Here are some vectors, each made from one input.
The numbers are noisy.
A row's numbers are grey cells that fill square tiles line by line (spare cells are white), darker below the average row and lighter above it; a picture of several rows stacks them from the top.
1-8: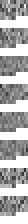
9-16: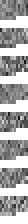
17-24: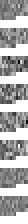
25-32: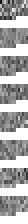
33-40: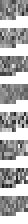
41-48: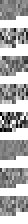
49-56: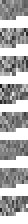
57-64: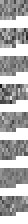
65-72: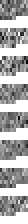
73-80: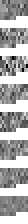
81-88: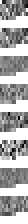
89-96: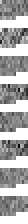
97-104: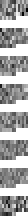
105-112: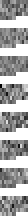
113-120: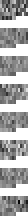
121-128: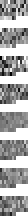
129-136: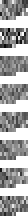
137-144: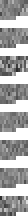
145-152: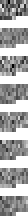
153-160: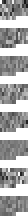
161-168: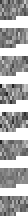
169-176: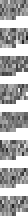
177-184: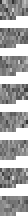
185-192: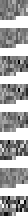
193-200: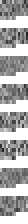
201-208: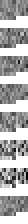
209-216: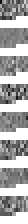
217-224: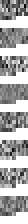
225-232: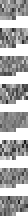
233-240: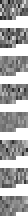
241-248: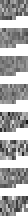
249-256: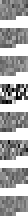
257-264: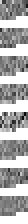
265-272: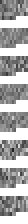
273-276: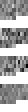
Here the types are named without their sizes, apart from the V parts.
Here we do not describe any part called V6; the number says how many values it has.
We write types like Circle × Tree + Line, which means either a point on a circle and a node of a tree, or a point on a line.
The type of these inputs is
(Bool × Bool × Bool × Bool + V6) × (Circle + Unit).
